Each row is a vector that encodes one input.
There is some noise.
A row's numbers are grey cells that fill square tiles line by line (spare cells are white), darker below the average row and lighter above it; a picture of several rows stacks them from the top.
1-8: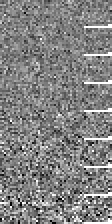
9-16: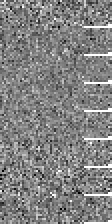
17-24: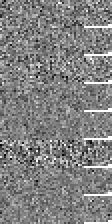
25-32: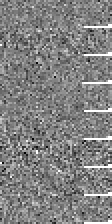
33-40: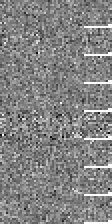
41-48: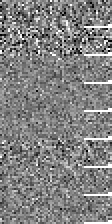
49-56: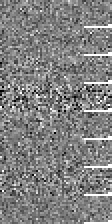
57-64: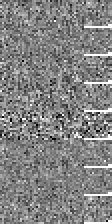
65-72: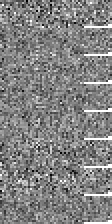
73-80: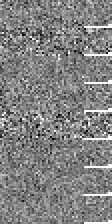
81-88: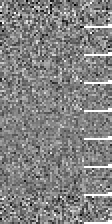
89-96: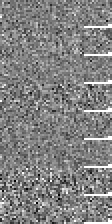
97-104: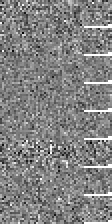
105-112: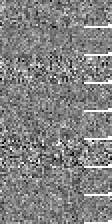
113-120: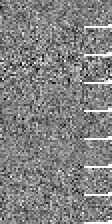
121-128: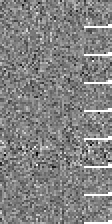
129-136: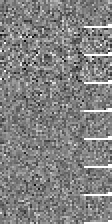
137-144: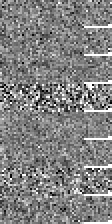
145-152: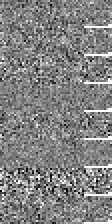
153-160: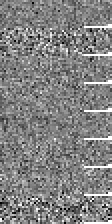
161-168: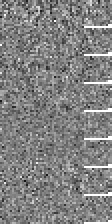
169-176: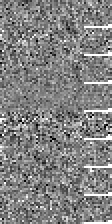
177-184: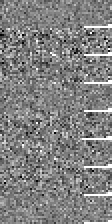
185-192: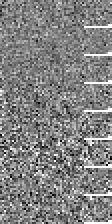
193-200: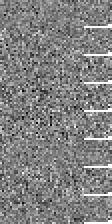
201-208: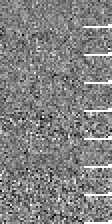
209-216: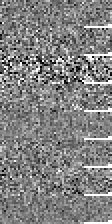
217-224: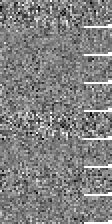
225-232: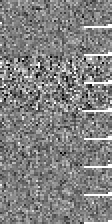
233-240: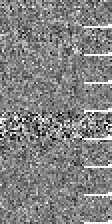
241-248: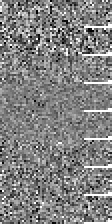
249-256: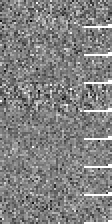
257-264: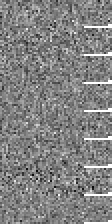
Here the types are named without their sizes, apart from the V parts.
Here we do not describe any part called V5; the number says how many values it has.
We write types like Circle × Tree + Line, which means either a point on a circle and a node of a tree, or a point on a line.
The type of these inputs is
(Bool × Bool × Bool + Unit) × Label × Line × List(V5).
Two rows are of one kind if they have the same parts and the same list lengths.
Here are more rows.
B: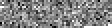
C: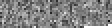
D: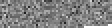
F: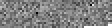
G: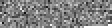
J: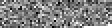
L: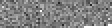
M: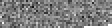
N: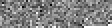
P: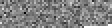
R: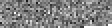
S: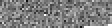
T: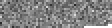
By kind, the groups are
B
C, D
F, P
G, N
J, S
L, M
R
T

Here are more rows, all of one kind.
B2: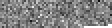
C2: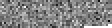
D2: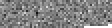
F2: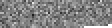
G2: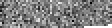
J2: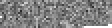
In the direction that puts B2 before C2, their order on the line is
J2, B2, F2, D2, C2, G2.
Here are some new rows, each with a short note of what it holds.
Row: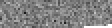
a label and a point on a line, together with a list of three items
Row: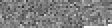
a label and a point on a line, together with a list of three items
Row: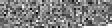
a label and a point on a line, together with a list of three items
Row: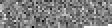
a label, a point on a line and three true/false values, together with a list of three items
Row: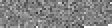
a label and a point on a line, together with a list of three items
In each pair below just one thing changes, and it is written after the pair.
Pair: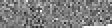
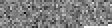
one of the three true/false values
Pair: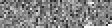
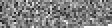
one of the three true/false values
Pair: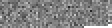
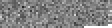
one of the three true/false values
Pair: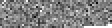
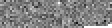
the label
